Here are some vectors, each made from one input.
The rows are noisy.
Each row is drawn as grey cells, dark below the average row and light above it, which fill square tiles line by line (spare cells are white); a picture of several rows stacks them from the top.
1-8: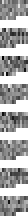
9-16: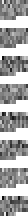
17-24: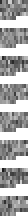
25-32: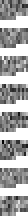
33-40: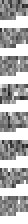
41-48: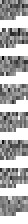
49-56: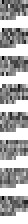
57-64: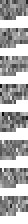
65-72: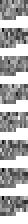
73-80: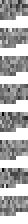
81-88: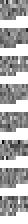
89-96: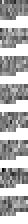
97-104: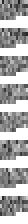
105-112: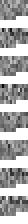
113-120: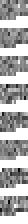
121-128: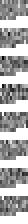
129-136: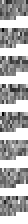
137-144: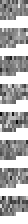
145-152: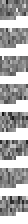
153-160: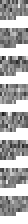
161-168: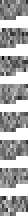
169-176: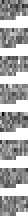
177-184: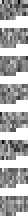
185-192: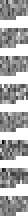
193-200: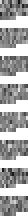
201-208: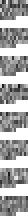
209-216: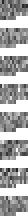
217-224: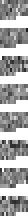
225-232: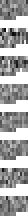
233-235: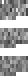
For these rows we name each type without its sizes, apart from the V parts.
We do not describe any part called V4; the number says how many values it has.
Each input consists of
either three true/false values and a value of V4, or a list of points on a line.
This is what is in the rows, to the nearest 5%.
About 30% of them hold three true/false values and a value of V4. The rest are lists of points on a line.
